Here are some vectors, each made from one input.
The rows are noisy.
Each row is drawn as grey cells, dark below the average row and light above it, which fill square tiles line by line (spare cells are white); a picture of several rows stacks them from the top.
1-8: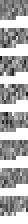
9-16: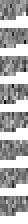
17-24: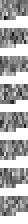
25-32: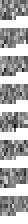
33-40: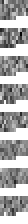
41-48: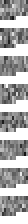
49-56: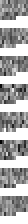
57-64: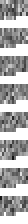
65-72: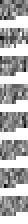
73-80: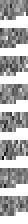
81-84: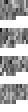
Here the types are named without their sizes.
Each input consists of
a point on a line, together with either a fixed value, or a node of a tree.
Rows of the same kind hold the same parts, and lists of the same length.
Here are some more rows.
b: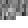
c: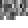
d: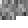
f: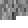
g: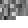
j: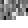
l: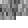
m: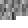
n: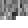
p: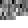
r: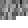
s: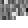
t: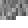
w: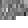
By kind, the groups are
b, c, f, g, m, n, p, r, t, w
d, j, l, s

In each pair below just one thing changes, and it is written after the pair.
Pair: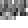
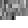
the node of the tree
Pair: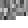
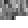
the place on the line
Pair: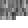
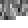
the place on the line
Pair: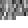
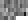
the node of the tree
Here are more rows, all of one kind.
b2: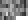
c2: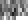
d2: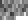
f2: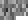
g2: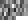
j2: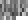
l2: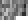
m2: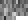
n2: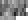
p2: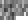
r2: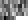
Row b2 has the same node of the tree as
d2, l2 and n2.
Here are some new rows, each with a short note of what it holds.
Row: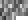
a point on a line
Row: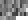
a point on a line and a node of a tree
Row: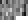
a point on a line and a node of a tree
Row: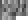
a point on a line and a node of a tree
